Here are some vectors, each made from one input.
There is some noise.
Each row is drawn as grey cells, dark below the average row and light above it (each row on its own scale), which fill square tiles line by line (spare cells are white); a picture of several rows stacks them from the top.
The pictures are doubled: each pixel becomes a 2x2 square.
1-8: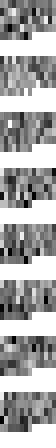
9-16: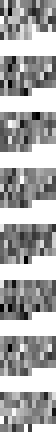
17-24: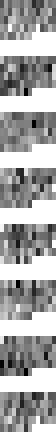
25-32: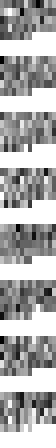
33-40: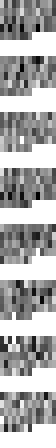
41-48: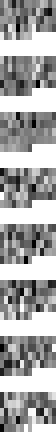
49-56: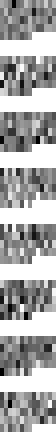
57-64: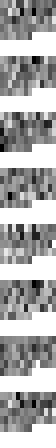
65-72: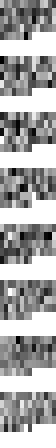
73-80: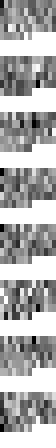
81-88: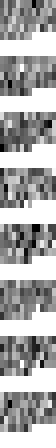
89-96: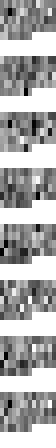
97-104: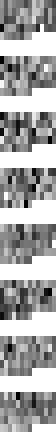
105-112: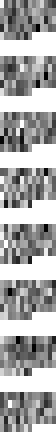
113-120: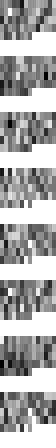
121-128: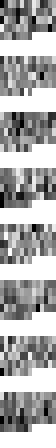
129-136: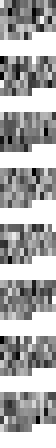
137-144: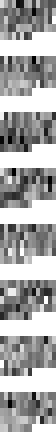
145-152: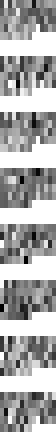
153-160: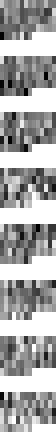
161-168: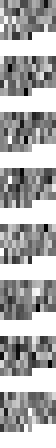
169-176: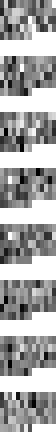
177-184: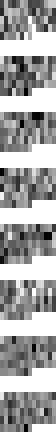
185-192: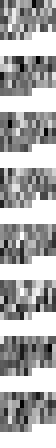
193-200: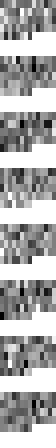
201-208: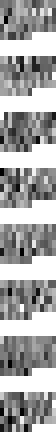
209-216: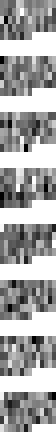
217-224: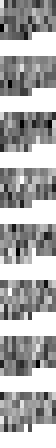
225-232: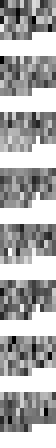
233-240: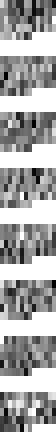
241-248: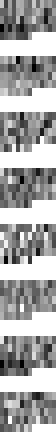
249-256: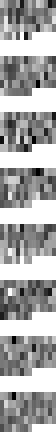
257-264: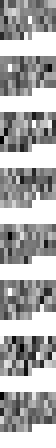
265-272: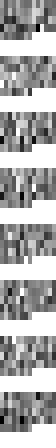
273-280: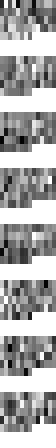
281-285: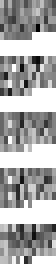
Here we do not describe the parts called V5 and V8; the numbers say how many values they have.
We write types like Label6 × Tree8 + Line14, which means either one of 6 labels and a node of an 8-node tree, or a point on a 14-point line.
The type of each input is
Bool × Line4 + (Tree11 + Unit) × V5 × V8.
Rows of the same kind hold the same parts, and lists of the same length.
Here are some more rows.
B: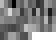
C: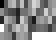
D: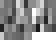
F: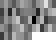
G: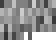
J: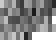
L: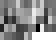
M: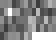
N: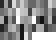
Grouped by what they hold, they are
B, F, J, M
C, G
D, L, N

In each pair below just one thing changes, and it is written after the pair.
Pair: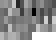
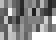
the value of V5
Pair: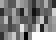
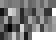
the value of V8
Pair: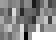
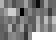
the value of V8
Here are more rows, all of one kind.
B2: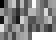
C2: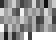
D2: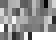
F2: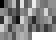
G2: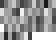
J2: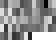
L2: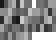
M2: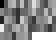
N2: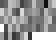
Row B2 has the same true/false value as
F2, L2 and M2.
